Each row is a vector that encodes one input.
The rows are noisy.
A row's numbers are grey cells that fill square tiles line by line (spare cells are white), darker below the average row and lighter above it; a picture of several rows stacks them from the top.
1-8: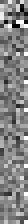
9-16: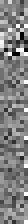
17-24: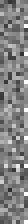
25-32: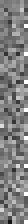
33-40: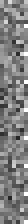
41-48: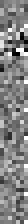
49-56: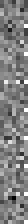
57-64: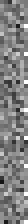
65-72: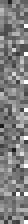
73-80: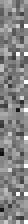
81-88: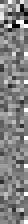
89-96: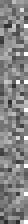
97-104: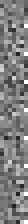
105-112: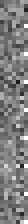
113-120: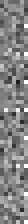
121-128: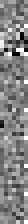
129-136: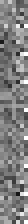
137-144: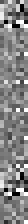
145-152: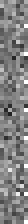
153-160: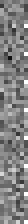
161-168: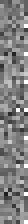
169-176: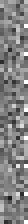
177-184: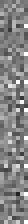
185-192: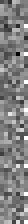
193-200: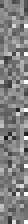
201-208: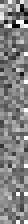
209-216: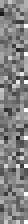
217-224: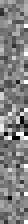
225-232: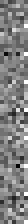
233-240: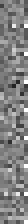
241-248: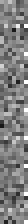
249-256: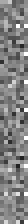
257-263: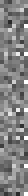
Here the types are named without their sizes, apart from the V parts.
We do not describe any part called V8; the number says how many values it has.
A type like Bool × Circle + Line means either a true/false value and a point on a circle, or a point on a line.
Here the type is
List(Label × V8).
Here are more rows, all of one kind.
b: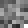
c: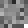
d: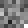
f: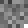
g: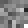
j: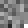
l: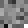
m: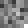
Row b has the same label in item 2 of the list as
d and m.
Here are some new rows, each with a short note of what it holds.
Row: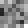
a list of one item
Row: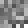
a list of one item
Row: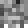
a list of one item
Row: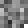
a list of two items
